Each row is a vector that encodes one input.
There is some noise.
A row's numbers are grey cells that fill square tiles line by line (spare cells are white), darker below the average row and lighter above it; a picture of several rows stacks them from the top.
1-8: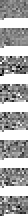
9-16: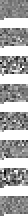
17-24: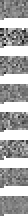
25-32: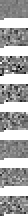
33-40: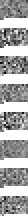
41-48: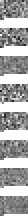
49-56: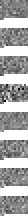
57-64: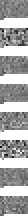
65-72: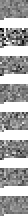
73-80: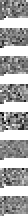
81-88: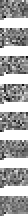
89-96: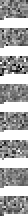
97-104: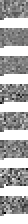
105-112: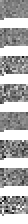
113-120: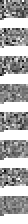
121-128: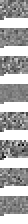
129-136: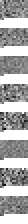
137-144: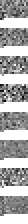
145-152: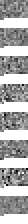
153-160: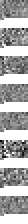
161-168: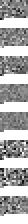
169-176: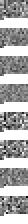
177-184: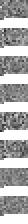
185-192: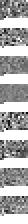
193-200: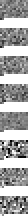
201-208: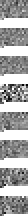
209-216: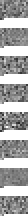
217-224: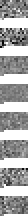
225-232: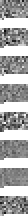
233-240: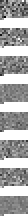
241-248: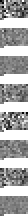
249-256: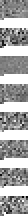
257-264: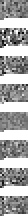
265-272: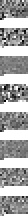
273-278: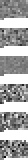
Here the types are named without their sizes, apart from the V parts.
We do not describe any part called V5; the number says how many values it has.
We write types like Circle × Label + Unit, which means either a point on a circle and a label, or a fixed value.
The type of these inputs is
Bool × Circle × List(V5).
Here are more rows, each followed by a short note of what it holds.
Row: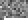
a point on a circle and a true/false value, together with a list of two items
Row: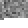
a point on a circle and a true/false value, together with the empty list
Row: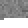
a point on a circle and a true/false value, together with the empty list
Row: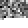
a point on a circle and a true/false value, together with the empty list
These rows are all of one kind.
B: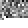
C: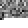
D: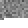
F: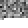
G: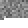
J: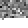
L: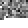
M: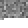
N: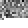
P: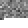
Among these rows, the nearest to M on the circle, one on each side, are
J and P.
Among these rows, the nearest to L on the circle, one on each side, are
C and G.
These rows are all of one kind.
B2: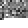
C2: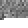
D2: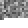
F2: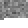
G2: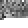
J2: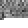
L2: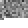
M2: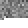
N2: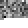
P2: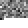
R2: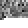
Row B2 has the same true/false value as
J2, M2 and R2.
